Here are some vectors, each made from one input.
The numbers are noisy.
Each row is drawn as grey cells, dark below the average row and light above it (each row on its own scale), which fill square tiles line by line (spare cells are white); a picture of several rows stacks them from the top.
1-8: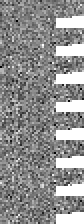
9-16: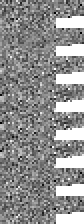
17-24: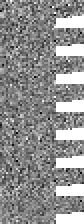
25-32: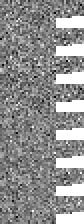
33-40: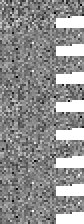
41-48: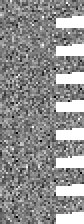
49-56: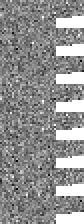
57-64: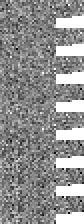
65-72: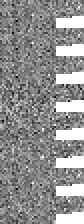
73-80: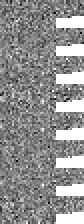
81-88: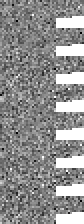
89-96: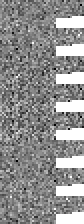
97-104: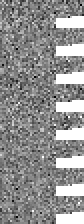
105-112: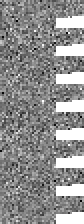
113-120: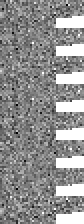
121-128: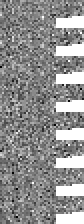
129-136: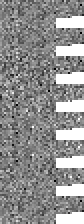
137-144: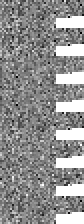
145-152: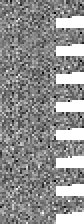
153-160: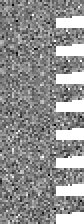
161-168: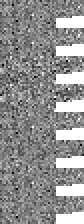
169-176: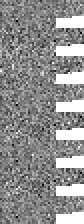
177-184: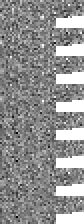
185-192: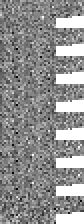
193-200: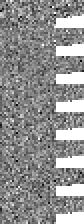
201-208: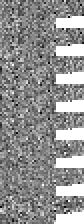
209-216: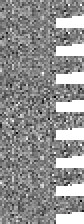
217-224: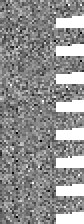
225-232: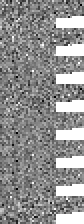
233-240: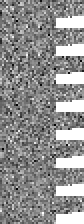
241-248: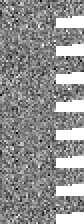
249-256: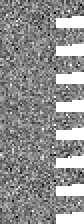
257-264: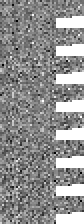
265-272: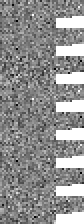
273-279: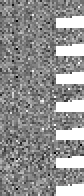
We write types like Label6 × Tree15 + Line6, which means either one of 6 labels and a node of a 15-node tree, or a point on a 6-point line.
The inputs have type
Line9 + List2(Line6).
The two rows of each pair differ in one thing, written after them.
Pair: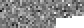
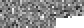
the place on the 6-point line in item 2 of the list
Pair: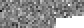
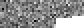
the place on the 6-point line in item 1 of the list
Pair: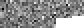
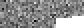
the place on the 6-point line in item 2 of the list
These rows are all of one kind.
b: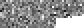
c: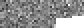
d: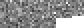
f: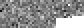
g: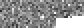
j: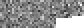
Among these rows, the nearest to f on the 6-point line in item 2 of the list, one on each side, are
b and d.
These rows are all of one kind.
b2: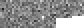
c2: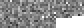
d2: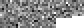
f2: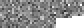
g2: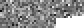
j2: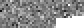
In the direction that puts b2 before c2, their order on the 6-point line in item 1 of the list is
j2, g2, f2, b2, d2, c2.
